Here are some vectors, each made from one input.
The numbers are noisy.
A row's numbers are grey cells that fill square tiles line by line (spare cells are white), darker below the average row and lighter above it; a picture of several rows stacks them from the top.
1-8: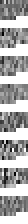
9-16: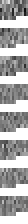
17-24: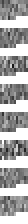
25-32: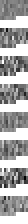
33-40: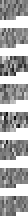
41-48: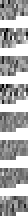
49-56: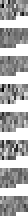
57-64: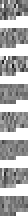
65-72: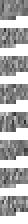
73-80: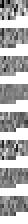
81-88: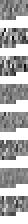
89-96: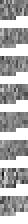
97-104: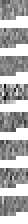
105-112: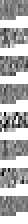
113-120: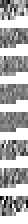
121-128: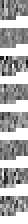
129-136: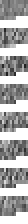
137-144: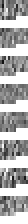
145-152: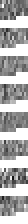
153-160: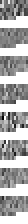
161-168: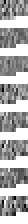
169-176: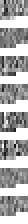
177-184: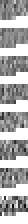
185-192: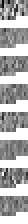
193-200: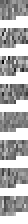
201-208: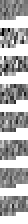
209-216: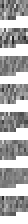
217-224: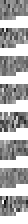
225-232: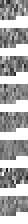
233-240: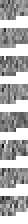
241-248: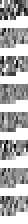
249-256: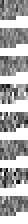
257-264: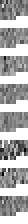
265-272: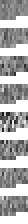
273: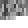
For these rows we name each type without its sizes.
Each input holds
four true/false values, together with a list of points on a circle.
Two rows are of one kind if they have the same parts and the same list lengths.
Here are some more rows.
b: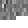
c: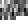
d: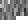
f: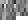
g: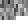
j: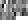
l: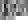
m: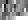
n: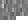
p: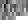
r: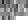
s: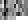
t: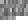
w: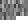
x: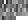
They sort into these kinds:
b, c, g, l, m, n, p, t, x
d, r, w
f
j, s

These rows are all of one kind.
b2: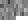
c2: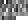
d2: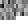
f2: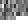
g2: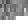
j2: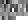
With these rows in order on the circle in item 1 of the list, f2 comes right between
c2 and j2.
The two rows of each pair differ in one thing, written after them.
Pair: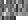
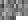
one of the four true/false values
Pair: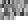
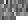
one of the four true/false values
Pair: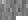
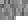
one of the four true/false values
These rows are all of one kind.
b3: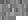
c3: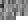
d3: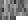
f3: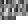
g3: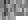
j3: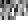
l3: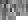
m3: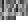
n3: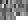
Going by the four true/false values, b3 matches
f3, j3 and m3.
